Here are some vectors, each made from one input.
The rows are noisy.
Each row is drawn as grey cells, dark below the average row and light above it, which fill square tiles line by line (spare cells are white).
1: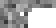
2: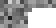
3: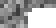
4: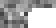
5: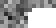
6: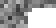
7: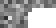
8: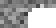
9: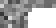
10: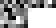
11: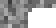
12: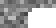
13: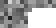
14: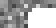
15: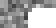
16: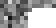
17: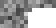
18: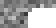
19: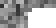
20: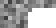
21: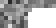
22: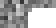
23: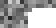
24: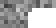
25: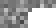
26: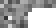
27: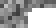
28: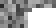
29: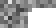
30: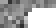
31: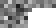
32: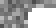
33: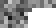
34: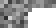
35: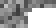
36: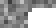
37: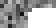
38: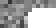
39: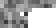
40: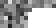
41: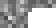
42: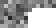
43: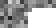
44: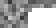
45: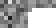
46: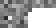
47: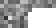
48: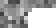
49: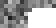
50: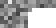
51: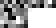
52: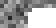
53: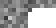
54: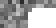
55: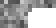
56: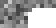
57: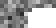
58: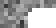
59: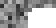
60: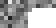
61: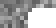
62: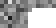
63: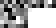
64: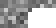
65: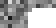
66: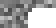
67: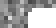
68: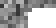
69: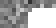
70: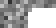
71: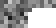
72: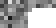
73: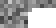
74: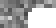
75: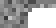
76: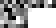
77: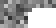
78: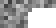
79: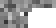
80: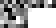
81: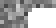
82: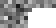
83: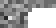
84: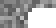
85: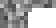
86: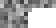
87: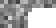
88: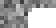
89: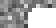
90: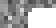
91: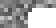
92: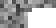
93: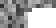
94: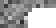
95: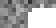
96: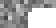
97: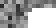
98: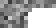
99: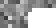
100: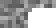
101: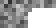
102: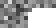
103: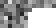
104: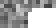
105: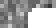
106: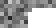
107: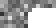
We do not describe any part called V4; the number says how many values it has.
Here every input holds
a list of up to two items, each a point on a 5-point line, a true/false value and a value of V4.
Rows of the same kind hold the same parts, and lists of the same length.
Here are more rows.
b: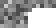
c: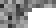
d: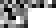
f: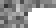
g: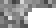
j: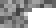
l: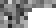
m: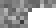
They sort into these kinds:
b, c, j, l
d
f, g, m

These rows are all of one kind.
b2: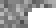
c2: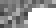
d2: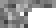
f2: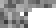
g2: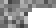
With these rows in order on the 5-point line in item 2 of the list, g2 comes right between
b2 and f2.
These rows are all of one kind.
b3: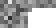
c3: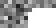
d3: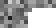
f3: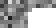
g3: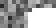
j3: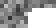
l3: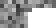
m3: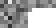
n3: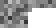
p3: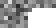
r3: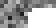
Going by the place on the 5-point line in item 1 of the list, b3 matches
c3, j3, l3 and n3.
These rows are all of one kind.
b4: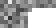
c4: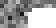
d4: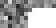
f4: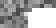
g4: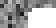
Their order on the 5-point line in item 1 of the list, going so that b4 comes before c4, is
f4, b4, d4, g4, c4.
